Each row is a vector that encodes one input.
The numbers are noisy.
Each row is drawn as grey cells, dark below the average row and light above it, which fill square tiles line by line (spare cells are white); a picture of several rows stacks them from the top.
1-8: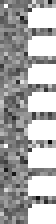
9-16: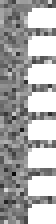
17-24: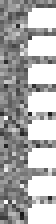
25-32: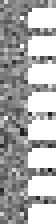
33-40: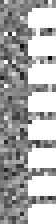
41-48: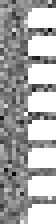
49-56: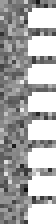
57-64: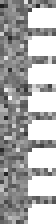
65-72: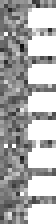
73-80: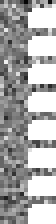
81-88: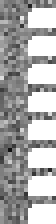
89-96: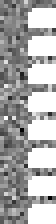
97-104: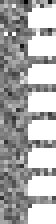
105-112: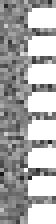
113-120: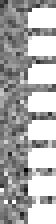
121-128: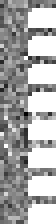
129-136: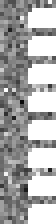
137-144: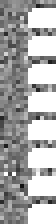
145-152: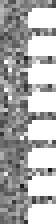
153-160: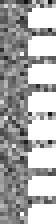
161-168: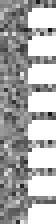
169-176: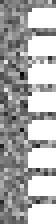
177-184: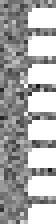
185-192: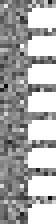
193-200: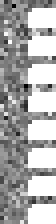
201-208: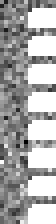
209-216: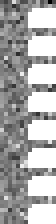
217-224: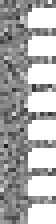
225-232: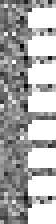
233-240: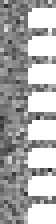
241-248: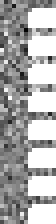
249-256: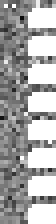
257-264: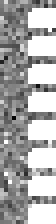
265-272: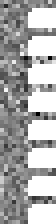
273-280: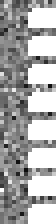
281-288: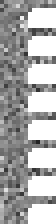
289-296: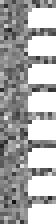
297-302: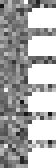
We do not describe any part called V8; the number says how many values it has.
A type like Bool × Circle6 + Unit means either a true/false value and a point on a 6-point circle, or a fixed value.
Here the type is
(Line10 + List2(Line4)) × V8 + Tree10.
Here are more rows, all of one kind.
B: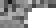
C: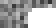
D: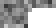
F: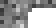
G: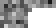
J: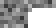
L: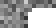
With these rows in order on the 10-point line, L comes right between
B and F.
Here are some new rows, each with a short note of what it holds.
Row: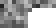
a value of V8, together with the empty list
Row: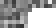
a value of V8, together with a list of one item
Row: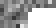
a value of V8, together with a list of one item
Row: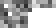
a node of a 10-node tree
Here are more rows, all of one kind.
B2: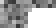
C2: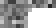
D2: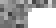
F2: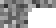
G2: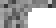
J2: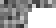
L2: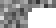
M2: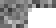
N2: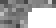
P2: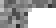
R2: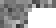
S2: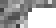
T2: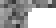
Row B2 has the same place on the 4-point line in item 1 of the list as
F2, J2, M2 and R2.
